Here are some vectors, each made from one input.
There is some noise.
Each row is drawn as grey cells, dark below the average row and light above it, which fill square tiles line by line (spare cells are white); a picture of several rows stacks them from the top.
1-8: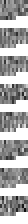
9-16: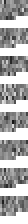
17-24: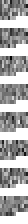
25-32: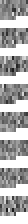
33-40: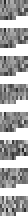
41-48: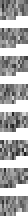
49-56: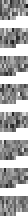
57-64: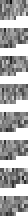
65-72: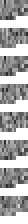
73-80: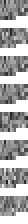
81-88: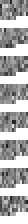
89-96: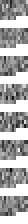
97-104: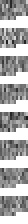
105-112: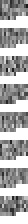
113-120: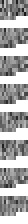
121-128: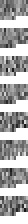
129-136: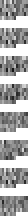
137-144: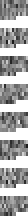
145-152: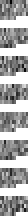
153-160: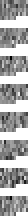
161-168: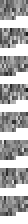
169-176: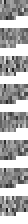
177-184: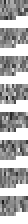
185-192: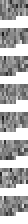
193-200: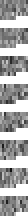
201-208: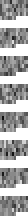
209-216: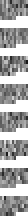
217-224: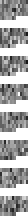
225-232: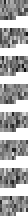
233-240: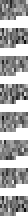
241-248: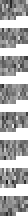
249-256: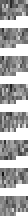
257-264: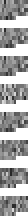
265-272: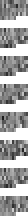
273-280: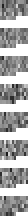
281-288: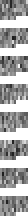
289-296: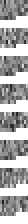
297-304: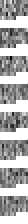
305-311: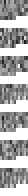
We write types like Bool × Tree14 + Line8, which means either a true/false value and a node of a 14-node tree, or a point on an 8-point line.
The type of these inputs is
Line8 × (Tree10 + Unit) + Line9 + Line11.
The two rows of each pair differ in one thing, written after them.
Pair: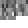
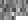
the node of the tree
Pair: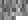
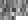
the place on the 8-point line
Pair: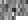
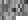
the place on the 8-point line
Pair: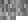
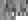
the place on the 8-point line
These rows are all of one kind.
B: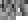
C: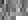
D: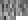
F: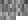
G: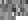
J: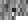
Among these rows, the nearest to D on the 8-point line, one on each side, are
C and F.
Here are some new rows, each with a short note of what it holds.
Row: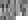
a point on an 8-point line and a node of a 10-node tree
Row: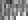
a point on an 11-point line
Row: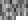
a point on an 11-point line
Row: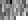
a point on an 11-point line
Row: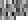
a point on a 9-point line
